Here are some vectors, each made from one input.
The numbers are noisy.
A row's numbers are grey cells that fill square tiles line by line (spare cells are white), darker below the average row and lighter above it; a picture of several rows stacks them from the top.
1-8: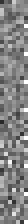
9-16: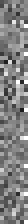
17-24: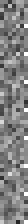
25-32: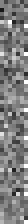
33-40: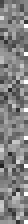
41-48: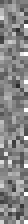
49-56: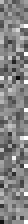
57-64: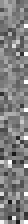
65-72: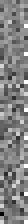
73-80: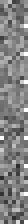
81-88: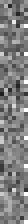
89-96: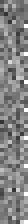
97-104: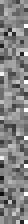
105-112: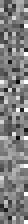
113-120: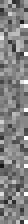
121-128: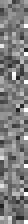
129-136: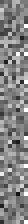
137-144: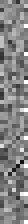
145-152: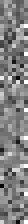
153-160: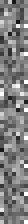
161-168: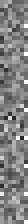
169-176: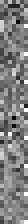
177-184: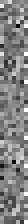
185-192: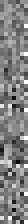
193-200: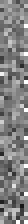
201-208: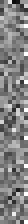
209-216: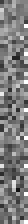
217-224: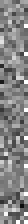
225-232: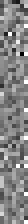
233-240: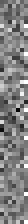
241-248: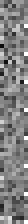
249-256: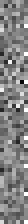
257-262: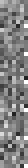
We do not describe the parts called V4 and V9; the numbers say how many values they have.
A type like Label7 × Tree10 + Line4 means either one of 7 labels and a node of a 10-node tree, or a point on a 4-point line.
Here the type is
Line5 × (Line6 + V9) + Line8 + V4.
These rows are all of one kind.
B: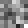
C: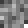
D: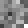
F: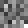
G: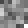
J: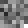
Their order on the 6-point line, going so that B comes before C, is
F, J, B, D, G, C.
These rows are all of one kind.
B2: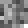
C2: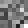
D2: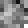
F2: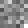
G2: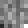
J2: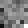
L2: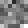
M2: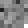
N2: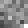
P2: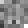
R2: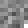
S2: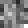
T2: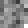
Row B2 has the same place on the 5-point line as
G2, J2, N2 and S2.
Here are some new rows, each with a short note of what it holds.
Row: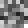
a value of V4
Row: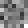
a point on an 8-point line
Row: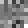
a value of V4
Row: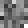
a point on an 8-point line
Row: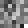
a point on an 8-point line
